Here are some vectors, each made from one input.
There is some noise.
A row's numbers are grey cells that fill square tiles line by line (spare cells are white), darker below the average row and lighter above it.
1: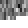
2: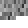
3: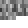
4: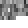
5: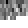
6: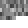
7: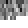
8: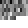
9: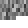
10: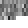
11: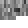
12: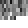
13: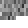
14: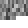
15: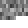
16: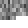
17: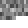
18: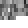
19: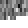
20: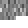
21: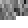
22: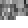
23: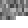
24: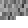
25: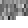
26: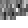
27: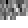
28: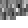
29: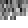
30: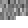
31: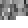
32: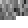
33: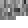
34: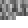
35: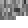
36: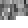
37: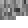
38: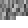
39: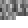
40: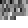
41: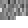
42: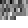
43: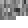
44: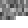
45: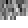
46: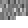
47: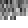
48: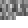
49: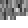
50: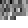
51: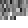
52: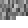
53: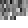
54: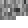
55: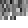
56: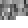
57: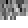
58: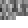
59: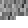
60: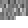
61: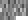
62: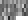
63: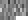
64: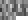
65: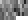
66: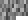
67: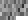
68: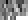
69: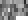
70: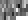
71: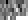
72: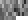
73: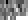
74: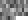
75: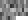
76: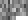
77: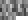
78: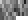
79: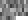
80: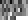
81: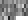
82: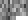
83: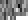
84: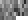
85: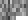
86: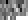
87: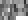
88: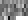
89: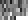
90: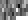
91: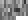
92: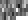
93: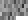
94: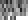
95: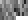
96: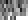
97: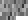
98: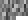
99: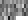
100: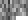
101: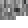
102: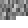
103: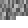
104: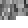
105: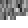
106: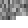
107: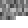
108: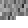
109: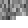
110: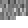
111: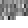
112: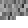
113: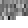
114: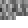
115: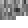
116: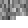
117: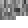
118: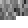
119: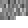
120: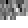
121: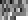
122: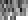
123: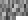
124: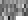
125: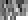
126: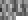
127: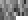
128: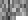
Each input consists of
either a point on a 7-point line, or a node of a 10-node tree.
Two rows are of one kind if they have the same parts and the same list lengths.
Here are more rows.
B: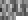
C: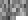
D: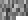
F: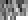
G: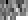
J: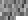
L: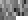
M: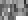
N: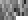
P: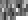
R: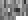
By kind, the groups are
B, C, D, J, L, M, N, R
F, G, P

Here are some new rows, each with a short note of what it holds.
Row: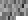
a node of a 10-node tree
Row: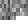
a node of a 10-node tree
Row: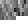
a node of a 10-node tree
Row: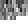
a point on a 7-point line
